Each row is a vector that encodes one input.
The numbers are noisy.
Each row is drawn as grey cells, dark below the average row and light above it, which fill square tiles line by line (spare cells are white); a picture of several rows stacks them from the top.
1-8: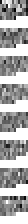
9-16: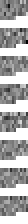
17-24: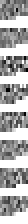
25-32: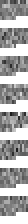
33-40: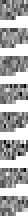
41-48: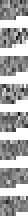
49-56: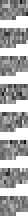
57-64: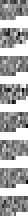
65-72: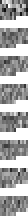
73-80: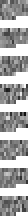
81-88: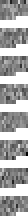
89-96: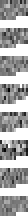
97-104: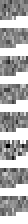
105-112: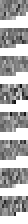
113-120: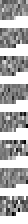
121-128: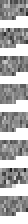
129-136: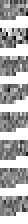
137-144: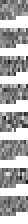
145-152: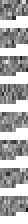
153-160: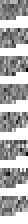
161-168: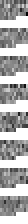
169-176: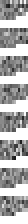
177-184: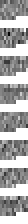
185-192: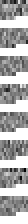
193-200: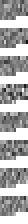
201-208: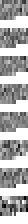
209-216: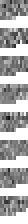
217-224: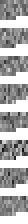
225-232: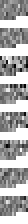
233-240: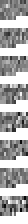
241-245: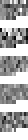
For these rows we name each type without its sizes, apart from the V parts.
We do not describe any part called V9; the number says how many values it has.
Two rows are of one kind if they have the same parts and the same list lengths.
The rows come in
3 kinds.
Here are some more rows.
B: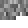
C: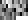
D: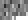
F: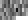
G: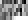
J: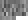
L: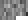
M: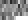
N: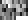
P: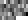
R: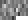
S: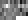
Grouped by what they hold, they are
B, G, L, M, R, S
C, N
D, F, J, P

